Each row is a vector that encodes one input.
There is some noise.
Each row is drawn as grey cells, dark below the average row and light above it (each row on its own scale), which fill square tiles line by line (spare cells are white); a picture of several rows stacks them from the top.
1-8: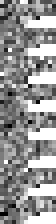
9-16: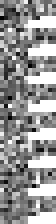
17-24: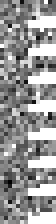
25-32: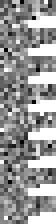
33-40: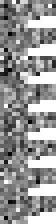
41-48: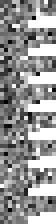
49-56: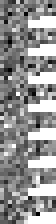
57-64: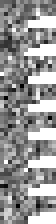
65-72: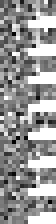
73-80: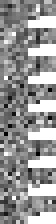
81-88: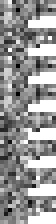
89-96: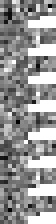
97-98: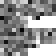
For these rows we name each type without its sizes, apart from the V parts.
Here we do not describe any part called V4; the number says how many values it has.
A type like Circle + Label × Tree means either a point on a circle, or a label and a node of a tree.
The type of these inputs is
Label × V4 + Line.
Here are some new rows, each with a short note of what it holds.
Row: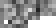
a point on a line
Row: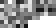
a point on a line
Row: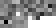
a label and a value of V4
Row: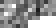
a point on a line
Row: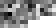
a label and a value of V4
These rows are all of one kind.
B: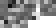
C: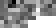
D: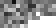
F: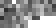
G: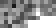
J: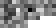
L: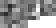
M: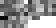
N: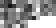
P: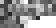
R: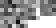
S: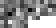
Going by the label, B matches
C and M.
